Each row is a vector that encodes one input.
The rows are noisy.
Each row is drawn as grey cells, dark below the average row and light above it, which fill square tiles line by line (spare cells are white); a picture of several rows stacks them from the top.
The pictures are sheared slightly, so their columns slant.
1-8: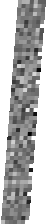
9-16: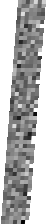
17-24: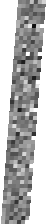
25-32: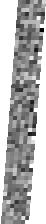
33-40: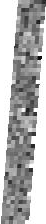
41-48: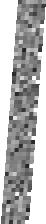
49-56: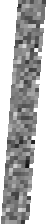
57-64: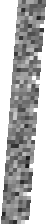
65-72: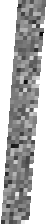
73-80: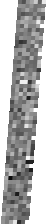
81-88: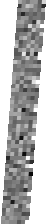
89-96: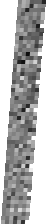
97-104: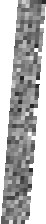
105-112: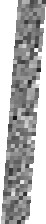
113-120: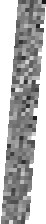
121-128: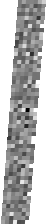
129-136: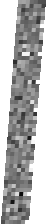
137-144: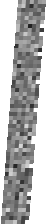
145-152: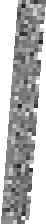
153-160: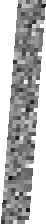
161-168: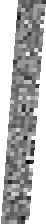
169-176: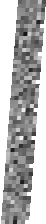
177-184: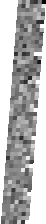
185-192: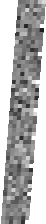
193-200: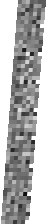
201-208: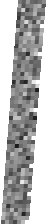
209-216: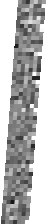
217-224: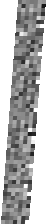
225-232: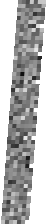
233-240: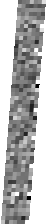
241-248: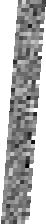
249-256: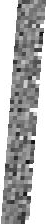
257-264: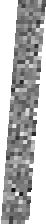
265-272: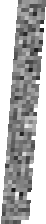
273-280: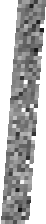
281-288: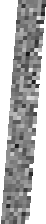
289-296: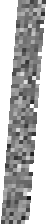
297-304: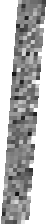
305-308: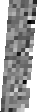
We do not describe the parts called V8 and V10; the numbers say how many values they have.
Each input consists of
a point on an 11-point line, a true/false value, a value of V8 and a value of V10.
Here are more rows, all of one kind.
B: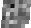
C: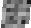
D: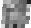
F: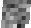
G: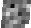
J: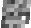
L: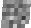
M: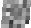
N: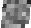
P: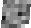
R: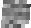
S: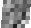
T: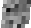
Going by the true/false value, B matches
C, J, M and R.
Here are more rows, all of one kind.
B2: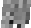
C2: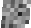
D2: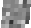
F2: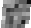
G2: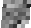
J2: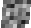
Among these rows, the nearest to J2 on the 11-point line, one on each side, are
B2 and C2.
